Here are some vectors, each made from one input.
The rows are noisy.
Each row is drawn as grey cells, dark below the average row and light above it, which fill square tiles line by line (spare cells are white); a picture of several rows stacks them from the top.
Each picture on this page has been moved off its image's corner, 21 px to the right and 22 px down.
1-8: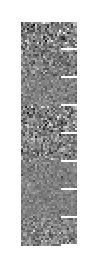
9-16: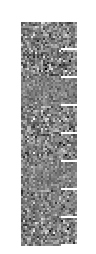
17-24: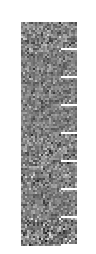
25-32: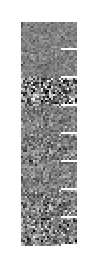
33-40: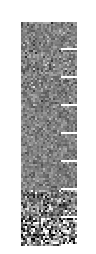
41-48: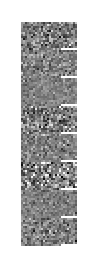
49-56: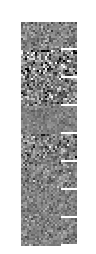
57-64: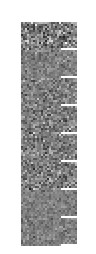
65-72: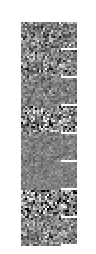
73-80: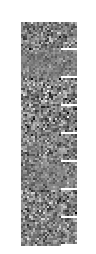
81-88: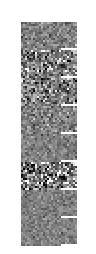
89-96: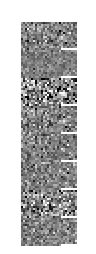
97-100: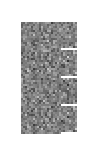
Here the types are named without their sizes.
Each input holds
a point on a line, together with either a label, or a point on a line.
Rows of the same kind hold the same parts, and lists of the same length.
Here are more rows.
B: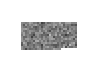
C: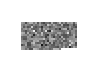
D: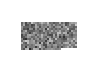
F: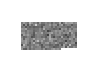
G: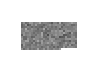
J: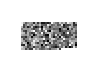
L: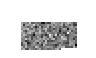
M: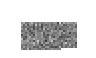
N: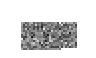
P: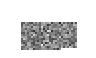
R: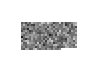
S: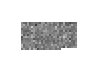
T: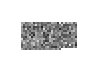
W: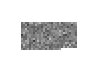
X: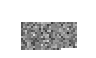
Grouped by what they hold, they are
B, F, G, L, M, N, P, T, W, X
C, D, J, R, S

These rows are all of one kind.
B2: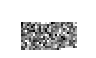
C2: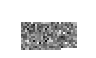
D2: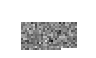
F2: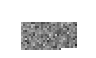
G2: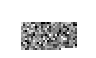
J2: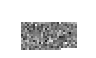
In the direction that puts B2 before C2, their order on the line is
D2, G2, B2, J2, F2, C2.
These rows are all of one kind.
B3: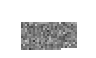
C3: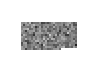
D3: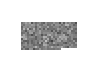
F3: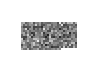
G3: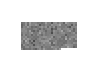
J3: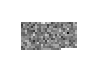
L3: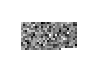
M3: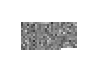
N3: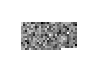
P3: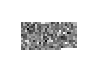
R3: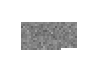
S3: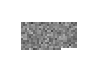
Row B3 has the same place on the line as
C3, D3, G3 and M3.
